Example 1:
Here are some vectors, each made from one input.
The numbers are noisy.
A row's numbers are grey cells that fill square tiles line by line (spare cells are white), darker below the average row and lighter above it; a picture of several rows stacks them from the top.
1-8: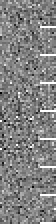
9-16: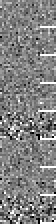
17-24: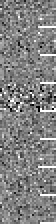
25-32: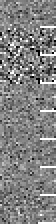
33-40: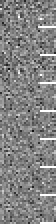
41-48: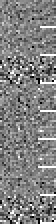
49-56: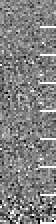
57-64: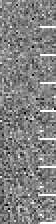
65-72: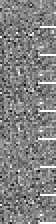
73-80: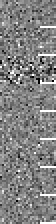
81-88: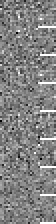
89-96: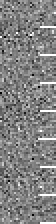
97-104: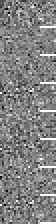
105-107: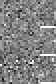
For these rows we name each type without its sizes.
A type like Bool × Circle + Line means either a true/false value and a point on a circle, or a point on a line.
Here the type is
List(Line).
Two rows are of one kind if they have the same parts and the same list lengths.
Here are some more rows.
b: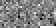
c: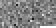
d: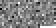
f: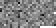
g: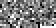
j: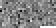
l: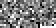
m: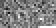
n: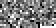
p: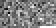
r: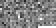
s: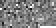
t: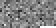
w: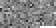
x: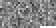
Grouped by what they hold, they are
b, f, t, w
c, d, j, x
g, l, n
m, p, r, s

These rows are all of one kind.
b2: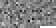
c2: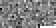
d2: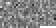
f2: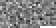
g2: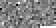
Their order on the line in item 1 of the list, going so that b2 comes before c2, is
f2, b2, d2, g2, c2.
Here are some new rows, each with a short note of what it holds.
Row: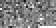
a list of one item
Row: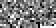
the empty list
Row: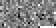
a list of two items
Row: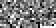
the empty list
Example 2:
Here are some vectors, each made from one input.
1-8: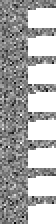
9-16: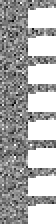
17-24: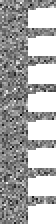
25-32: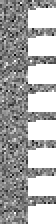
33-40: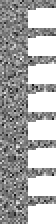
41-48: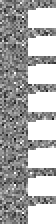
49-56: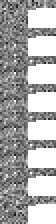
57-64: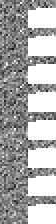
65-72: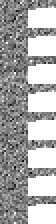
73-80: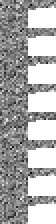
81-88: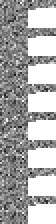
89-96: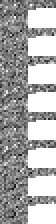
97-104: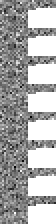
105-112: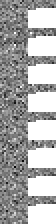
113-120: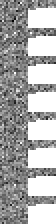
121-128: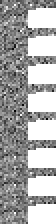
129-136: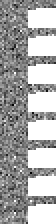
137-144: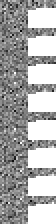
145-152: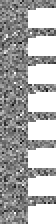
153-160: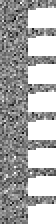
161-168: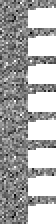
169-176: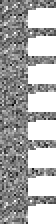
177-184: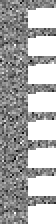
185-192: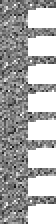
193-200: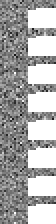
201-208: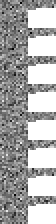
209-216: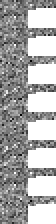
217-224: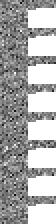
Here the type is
Circle6 × Line11 + Line13.
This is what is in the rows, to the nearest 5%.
About 40% of them hold a point on a 6-point circle and a point on an 11-point line. The rest hold a point on a 13-point line.
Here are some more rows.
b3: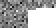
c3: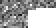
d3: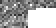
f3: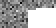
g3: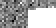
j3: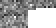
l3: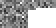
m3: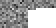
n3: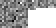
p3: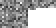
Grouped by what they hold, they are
b3, c3, d3, f3, j3, m3
g3, l3, n3, p3

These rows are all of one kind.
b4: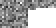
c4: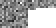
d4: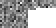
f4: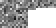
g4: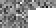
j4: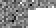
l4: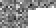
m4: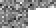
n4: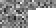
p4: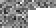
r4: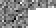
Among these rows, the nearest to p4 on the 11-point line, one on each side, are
g4 and n4.
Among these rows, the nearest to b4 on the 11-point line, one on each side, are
c4 and m4.
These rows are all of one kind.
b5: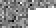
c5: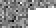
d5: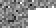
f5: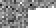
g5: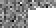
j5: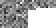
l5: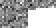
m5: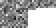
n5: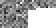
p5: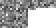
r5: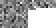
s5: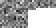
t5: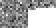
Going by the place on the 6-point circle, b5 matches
c5, g5, r5 and t5.
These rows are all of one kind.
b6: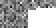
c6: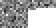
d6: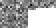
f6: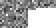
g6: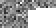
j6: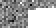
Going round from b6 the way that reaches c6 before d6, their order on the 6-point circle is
b6, c6, f6, g6, d6, j6.
